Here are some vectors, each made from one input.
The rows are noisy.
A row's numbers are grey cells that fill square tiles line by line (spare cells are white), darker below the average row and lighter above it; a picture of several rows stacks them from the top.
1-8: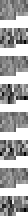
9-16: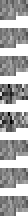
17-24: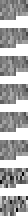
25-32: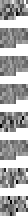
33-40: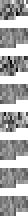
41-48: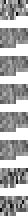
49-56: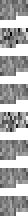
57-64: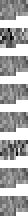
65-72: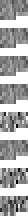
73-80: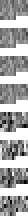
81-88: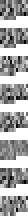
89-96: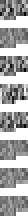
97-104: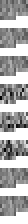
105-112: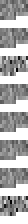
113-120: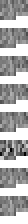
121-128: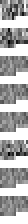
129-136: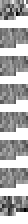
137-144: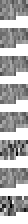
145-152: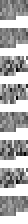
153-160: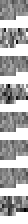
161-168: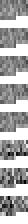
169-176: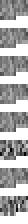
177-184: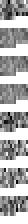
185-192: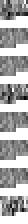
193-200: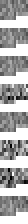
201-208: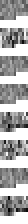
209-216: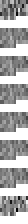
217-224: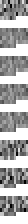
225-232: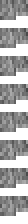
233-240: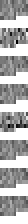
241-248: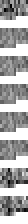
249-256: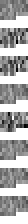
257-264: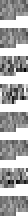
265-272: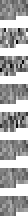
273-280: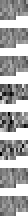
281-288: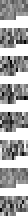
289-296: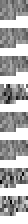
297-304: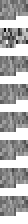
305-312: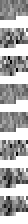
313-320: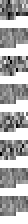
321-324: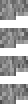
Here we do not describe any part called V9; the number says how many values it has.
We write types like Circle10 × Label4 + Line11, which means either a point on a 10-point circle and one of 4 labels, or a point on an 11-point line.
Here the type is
(Bool × Bool × Bool + Line5) × V9 + List2(Line8).
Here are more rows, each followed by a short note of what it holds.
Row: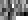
a list of two items
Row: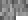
three true/false values and a value of V9
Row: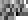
a list of one item
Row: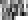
the empty list
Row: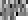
a list of one item
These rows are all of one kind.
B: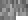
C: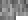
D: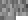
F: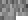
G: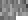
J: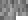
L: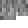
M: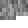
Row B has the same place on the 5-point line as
D and J.
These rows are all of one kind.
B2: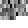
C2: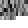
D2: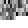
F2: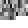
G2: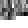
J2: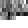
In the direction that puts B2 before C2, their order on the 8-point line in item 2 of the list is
D2, J2, G2, B2, F2, C2.
